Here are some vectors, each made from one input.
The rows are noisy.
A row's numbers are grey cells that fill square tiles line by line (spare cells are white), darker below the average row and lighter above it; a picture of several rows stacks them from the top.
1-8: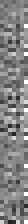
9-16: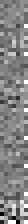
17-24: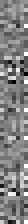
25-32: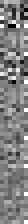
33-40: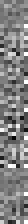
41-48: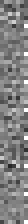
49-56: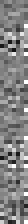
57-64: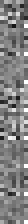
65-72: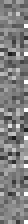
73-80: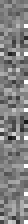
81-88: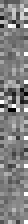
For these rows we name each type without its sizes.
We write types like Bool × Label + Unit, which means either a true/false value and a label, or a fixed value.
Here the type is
Bool × Line.
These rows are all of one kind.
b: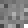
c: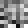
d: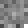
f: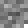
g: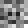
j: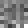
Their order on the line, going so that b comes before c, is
g, j, b, d, f, c.
